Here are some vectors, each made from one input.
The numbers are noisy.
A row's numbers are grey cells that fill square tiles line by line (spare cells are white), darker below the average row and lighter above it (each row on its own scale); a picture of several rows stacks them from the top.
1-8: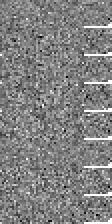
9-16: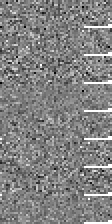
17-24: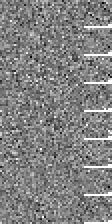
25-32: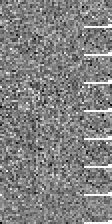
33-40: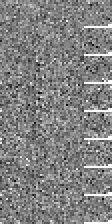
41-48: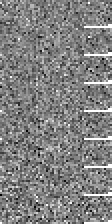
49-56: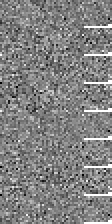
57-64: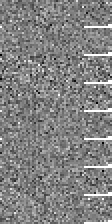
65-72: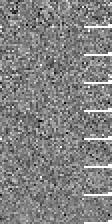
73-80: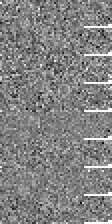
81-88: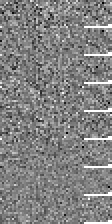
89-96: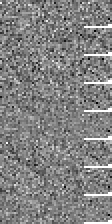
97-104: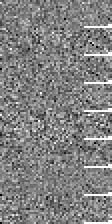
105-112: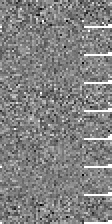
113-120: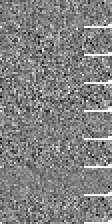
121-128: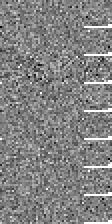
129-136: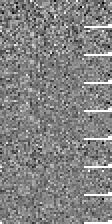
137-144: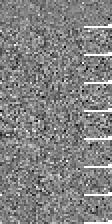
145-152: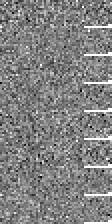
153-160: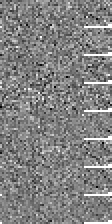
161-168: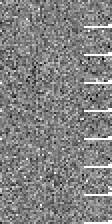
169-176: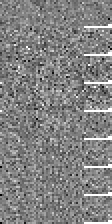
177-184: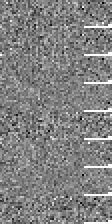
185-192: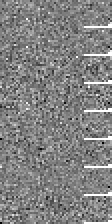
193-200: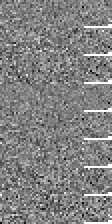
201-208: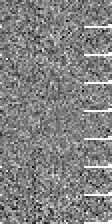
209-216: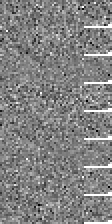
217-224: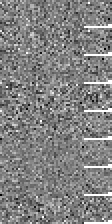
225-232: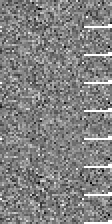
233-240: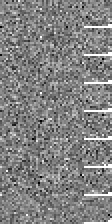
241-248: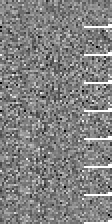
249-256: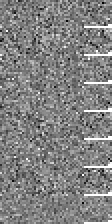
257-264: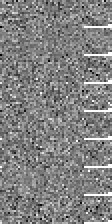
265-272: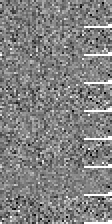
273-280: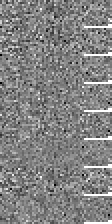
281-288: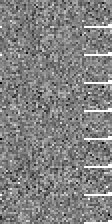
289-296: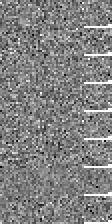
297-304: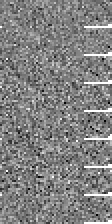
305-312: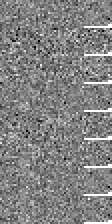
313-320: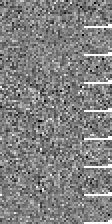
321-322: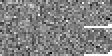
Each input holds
either a point on a 10-point circle and one of 4 labels, or a list of up to two items, each one of 10 labels and a point on a 13-point line.
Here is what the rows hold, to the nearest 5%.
About 20% of them hold a point on a 10-point circle and one of 4 labels. The rest are lists of up to two items, each one of 10 labels and a point on a 13-point line: a few of all rows are empty, 35% hold one and 45% two.
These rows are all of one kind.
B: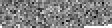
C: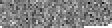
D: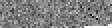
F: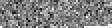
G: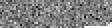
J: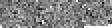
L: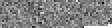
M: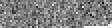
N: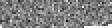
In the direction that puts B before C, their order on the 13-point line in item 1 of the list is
J, L, B, N, F, M, C, G, D.
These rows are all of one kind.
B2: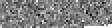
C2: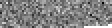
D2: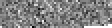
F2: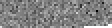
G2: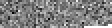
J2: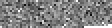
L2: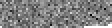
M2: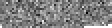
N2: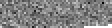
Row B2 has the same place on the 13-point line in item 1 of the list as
D2 and M2.
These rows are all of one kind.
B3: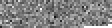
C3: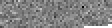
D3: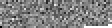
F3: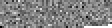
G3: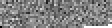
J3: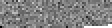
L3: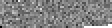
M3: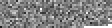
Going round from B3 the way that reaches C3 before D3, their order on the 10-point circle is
B3, L3, J3, C3, F3, M3, D3, G3.
